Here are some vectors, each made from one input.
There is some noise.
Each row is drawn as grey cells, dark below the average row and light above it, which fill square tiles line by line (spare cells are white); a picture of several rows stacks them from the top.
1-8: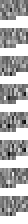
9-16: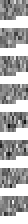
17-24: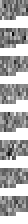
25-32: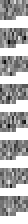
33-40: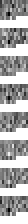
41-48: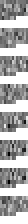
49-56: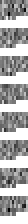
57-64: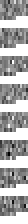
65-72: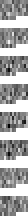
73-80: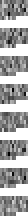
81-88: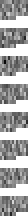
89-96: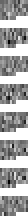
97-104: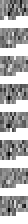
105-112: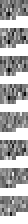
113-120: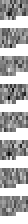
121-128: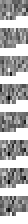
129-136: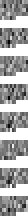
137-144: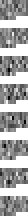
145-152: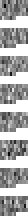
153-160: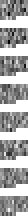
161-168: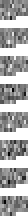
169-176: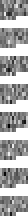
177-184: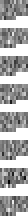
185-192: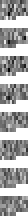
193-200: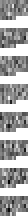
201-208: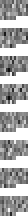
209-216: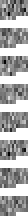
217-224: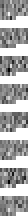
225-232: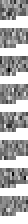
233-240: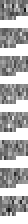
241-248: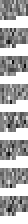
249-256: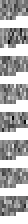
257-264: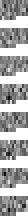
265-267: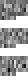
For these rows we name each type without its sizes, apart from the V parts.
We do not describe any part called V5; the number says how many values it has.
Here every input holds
a label, together with either three true/false values, or a value of V5.
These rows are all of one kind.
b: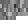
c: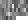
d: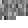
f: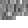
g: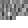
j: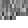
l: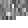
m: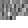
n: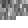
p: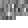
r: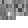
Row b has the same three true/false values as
f, g, m and p.
